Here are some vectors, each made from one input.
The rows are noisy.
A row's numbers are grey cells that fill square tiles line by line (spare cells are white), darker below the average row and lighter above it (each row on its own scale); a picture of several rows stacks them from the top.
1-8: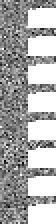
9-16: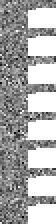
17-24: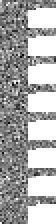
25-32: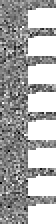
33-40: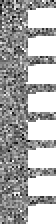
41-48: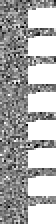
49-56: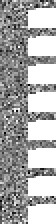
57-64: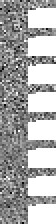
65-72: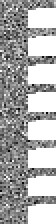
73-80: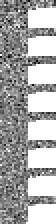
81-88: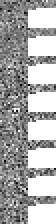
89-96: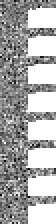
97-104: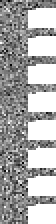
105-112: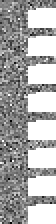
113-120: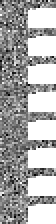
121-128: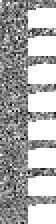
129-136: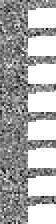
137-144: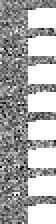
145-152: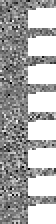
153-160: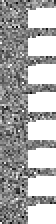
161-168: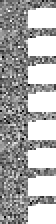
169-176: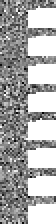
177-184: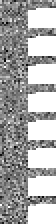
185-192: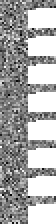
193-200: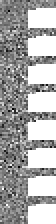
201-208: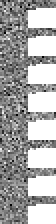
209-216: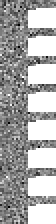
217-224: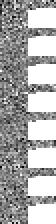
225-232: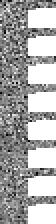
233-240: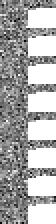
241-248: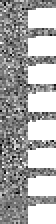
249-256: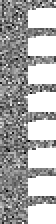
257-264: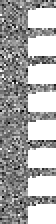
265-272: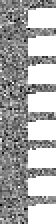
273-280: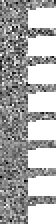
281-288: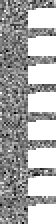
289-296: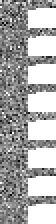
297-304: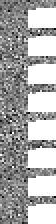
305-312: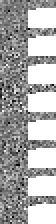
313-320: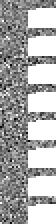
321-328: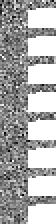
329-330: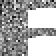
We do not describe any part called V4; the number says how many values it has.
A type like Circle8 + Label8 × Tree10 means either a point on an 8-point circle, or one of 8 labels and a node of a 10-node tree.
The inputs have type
List3(Line8 × V4).
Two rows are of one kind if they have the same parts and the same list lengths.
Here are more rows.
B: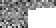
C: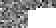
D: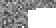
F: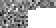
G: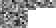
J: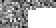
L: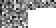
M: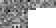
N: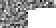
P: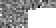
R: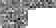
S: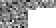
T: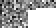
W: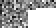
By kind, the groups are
B, M, S
C, D, P, R
F, G, J, N
L, T, W

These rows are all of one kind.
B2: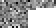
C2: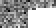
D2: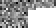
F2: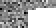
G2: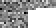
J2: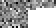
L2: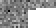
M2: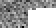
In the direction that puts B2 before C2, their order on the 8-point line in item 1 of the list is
D2, J2, B2, C2, L2, M2, F2, G2.
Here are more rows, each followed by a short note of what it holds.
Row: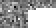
a list of two items
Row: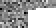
a list of one item
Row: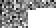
the empty list
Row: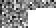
the empty list
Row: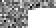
a list of three items
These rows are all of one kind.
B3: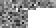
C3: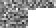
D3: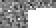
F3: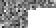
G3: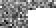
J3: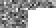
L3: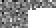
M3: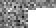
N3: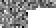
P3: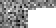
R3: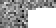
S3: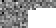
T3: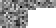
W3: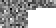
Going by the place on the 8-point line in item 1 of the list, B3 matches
F3, J3, N3 and W3.
